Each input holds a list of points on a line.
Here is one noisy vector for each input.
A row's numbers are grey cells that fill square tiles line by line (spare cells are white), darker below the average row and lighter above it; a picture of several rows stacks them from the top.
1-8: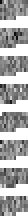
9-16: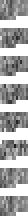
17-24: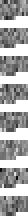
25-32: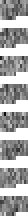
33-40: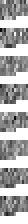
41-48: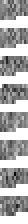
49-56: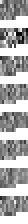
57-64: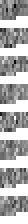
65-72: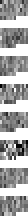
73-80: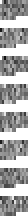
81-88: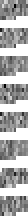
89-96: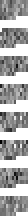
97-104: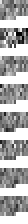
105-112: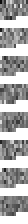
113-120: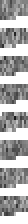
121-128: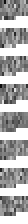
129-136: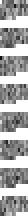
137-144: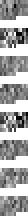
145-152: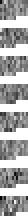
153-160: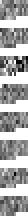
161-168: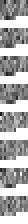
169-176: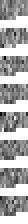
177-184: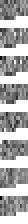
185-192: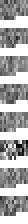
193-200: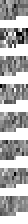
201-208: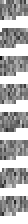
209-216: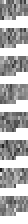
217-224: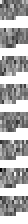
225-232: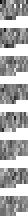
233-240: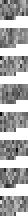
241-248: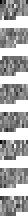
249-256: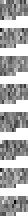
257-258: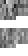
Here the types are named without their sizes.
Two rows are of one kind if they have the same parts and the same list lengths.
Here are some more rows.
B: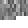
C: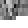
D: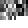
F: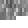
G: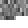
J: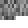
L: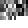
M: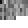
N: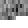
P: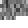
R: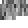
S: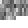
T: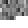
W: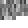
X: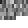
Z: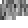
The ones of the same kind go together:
B, F, M, R, S, W, Z
C, G, J, N, P, T, X
D, L

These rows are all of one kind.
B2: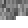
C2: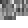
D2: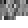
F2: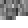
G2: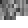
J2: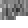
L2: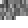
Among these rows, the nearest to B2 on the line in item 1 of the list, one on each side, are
F2 and L2.
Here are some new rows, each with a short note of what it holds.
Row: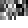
the empty list
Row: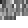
a list of two items
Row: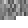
a list of one item
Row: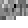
a list of one item
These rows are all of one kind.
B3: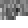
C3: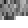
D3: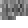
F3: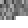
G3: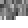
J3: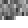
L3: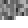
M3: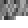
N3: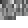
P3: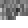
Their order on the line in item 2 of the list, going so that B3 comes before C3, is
B3, P3, D3, N3, F3, G3, C3, M3, J3, L3.
